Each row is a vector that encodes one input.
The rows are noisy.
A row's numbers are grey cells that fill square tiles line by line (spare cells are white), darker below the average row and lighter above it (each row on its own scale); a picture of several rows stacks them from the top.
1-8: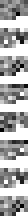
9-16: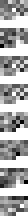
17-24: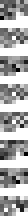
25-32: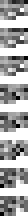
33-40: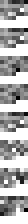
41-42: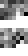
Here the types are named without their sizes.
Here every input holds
a node of a tree.
